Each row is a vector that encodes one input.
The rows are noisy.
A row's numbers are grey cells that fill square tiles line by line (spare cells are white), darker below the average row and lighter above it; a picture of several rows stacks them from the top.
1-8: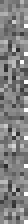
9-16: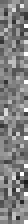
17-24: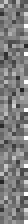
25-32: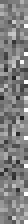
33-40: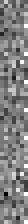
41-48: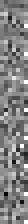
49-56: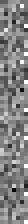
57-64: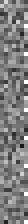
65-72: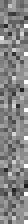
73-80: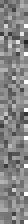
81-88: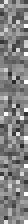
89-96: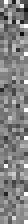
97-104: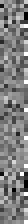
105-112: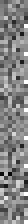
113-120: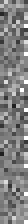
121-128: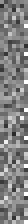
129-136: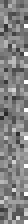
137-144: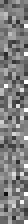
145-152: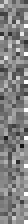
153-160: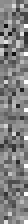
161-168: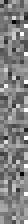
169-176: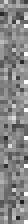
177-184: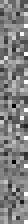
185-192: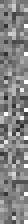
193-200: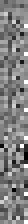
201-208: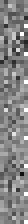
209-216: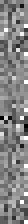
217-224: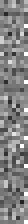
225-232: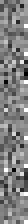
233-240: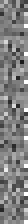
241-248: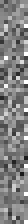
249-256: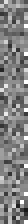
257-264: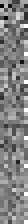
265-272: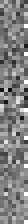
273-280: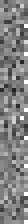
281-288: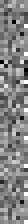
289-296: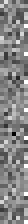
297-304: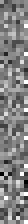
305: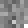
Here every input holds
a point on a 4-point line, together with either a fixed value, or three true/false values.
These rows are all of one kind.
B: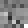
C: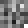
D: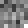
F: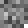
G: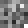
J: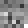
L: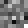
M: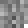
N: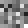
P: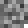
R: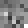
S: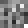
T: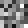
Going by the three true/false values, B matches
J, M, R and T.
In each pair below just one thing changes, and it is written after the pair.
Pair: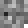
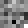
one of the three true/false values
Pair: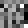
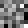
one of the three true/false values
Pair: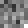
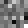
one of the three true/false values
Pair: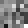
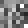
one of the three true/false values
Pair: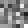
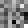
one of the three true/false values
